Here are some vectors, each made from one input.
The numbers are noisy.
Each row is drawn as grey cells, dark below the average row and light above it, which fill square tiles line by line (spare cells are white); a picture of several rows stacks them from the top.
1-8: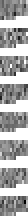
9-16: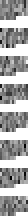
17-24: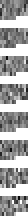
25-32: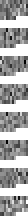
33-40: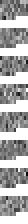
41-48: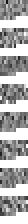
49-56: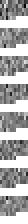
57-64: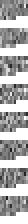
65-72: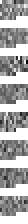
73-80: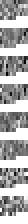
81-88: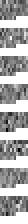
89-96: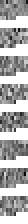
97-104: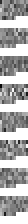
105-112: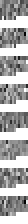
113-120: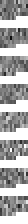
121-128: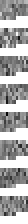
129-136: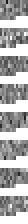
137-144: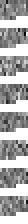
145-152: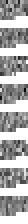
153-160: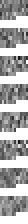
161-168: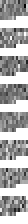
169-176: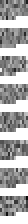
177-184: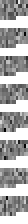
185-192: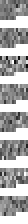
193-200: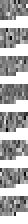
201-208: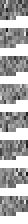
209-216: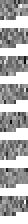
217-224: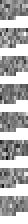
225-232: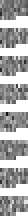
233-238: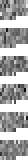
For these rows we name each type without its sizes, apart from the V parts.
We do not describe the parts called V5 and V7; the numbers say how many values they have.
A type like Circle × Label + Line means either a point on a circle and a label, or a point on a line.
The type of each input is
(Label + Line × (Line + V5)) × V7.
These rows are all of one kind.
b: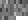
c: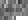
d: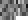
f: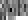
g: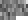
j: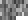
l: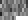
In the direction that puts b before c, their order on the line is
j, b, l, c, g, f, d.
